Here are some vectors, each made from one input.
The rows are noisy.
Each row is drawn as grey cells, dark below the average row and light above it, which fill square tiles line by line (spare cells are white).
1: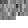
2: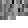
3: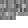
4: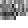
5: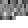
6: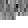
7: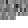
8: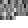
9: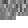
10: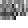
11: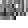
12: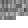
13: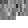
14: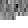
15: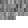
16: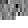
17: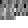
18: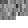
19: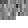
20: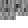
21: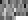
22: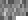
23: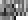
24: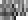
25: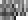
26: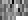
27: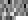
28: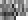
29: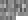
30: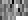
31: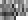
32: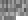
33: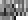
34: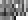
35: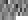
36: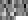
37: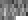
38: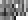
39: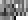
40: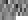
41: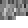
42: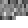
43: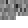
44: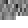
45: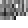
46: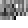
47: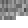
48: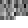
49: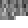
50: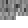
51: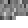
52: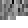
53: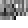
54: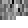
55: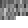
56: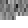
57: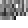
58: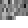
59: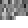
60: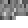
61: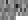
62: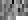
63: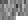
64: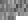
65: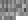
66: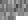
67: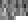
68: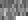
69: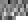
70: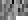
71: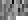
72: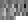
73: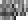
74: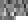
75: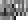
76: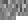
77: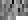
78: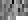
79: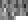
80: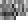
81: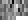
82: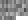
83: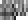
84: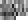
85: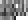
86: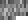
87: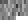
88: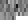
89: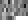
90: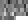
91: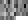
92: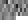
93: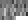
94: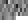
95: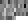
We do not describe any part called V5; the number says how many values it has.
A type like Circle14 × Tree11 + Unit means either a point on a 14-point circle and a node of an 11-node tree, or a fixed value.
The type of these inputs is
Bool × List2(V5) + Line4.
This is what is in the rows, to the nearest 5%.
About 25% of them hold a point on a 4-point line. The rest hold a true/false value, together with a list of up to two values of V5.
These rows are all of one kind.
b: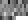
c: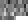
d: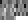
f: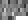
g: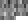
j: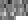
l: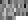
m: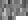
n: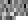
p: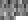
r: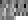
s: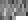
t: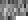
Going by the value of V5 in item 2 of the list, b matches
c, f and t.
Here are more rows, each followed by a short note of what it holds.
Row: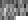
a true/false value, together with a list of two items
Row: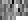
a true/false value, together with the empty list
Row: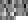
a true/false value, together with a list of two items
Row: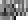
a point on a 4-point line
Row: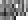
a point on a 4-point line
